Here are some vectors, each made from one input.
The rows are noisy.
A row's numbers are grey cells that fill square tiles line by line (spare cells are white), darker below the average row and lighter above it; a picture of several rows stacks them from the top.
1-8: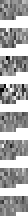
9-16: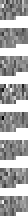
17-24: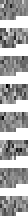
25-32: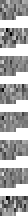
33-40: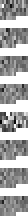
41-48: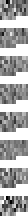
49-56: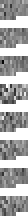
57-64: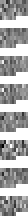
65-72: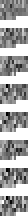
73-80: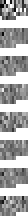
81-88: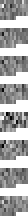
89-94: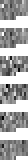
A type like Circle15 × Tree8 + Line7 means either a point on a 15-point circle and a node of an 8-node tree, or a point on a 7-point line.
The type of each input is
Bool × Tree10 + Unit.
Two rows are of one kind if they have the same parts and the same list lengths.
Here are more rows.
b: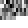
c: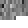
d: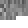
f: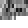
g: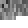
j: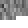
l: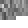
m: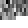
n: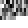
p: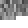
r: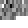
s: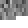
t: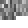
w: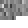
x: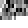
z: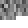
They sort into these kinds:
b, c, d, g, j, l, m, n, p, r, s, t, w, z
f, x

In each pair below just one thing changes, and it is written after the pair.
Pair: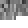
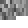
the true/false value
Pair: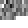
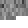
the true/false value
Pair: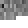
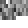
the true/false value
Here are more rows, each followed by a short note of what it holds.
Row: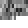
a fixed value
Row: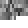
a fixed value
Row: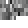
a fixed value
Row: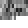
a fixed value
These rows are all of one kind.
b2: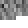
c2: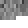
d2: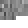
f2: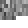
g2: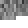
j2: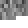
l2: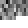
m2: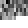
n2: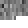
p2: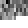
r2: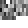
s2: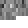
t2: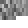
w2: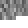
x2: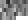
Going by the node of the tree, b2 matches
d2, f2, l2 and r2.
